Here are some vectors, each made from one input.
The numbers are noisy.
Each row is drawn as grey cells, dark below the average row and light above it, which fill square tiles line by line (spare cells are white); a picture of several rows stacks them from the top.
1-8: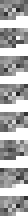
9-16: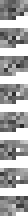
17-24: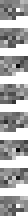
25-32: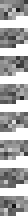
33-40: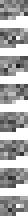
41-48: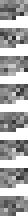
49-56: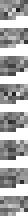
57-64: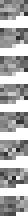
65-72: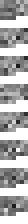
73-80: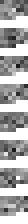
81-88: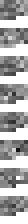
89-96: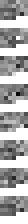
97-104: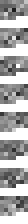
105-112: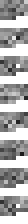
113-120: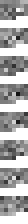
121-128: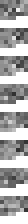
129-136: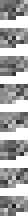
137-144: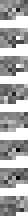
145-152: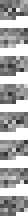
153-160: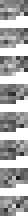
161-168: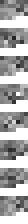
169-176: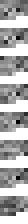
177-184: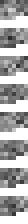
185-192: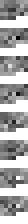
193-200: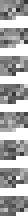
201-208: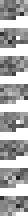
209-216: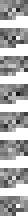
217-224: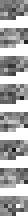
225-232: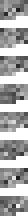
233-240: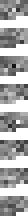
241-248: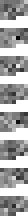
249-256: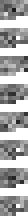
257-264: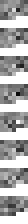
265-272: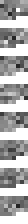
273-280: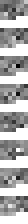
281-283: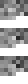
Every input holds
a point on a 10-point line and a true/false value.
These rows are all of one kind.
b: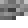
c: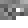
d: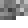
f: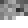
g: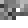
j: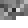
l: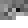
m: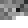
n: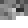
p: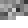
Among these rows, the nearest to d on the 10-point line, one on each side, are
b and p.
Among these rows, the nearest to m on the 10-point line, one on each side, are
l and n.
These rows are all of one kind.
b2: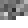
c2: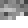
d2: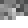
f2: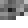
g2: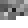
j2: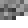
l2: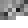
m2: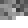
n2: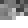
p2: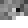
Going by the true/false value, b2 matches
f2, g2 and j2.
